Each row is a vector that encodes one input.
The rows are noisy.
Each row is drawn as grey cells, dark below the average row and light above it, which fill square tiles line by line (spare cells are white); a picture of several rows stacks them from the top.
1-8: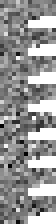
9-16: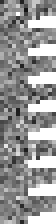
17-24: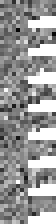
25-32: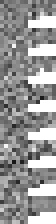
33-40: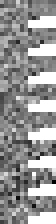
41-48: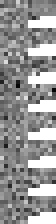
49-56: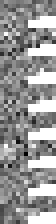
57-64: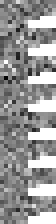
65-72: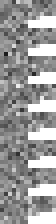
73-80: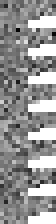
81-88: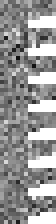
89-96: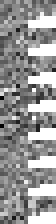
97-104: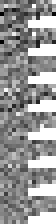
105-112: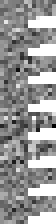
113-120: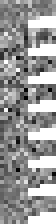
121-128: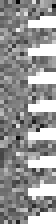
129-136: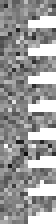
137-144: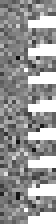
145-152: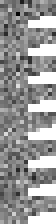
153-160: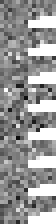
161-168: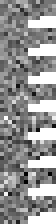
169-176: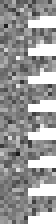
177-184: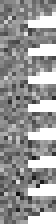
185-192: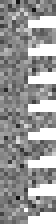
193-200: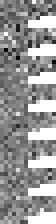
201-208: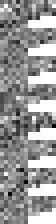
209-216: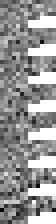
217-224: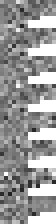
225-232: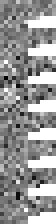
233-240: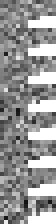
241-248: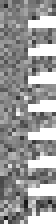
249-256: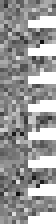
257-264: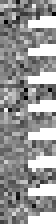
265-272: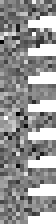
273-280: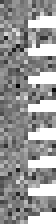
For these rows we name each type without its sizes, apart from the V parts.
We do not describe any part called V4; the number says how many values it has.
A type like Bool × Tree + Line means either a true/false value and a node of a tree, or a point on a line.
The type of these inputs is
(Bool × Bool × Bool × (Circle + Unit) + Unit) × Circle + Label × V4.
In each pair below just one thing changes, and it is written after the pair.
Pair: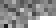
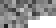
the place on one of the two circles
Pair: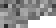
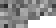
the place on one of the two circles
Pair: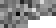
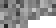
the place on one of the two circles
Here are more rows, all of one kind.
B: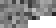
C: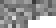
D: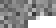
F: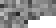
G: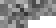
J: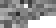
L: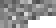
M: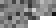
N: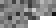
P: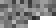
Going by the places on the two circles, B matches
M and N.
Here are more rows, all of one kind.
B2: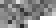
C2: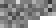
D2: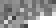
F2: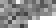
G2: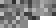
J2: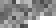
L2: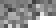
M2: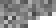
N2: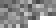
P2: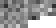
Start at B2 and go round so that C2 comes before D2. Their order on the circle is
B2, C2, G2, P2, N2, L2, M2, D2, J2, F2.
